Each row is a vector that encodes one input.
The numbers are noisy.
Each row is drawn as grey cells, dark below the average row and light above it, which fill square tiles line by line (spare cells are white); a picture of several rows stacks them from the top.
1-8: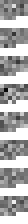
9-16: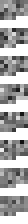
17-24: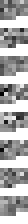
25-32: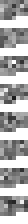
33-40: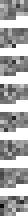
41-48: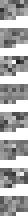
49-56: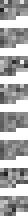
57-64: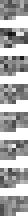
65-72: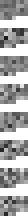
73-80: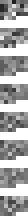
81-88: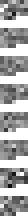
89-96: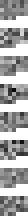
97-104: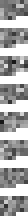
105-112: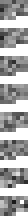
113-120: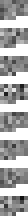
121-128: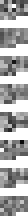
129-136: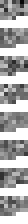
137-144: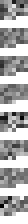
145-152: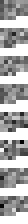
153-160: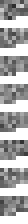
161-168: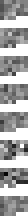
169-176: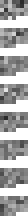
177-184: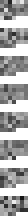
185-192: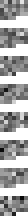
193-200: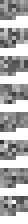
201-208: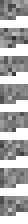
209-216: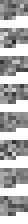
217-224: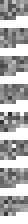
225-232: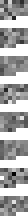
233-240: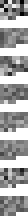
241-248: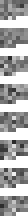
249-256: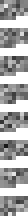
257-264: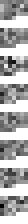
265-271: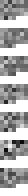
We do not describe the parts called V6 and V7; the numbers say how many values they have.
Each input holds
either a point on an 8-point line, a true/false value, a value of V6 and a value of V7, or a list of up to three points on a 4-point line.
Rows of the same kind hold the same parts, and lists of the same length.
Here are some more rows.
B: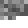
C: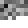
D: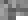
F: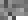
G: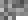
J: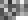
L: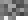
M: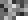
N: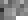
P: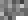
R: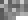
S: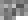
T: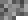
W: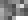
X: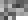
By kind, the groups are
B, L
C, F, G, X
D, S
J, M, N, R, T
P, W

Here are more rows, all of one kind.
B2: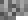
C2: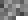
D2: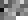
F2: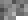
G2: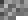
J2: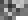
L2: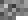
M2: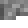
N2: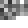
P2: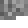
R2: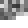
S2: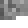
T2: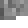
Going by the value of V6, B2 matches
C2, M2 and T2.
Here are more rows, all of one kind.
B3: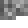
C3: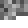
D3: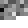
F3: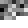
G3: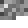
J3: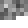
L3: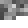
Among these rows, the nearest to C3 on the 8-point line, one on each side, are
F3 and G3.
